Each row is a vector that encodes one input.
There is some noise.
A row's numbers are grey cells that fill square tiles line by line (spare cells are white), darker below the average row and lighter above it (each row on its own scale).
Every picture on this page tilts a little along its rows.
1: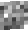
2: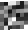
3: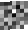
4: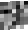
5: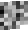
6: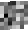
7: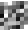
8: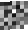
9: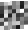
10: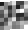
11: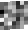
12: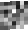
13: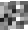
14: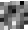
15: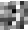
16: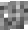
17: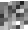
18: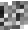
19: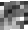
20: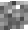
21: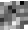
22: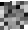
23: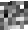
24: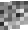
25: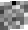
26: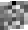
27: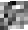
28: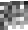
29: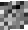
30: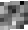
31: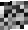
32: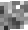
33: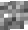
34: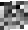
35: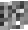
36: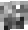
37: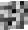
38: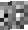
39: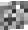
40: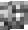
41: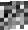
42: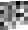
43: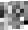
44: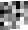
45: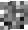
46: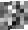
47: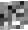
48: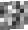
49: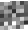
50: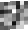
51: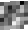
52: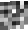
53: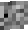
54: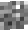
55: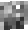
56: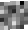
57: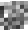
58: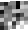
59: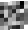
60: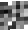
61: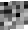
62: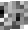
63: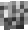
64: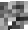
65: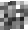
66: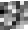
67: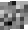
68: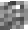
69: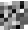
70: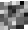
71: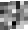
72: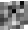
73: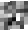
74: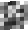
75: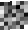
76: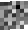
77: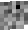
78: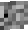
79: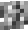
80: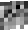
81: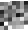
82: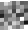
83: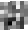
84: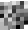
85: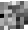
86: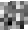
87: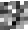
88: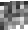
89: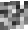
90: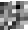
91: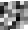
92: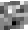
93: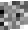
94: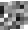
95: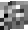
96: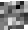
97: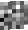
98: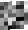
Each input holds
either a point on each of two 4-point lines, or a point on a 6-point line.
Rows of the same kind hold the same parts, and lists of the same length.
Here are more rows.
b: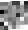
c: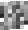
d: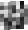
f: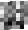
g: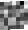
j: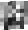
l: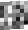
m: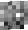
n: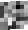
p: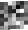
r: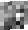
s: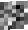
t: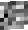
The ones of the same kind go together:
b, c, g, l, n, p, s
d, f, j, m, r, t

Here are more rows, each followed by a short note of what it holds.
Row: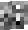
a point on each of two 4-point lines
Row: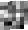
a point on each of two 4-point lines
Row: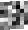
a point on a 6-point line
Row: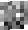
a point on each of two 4-point lines
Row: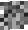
a point on a 6-point line
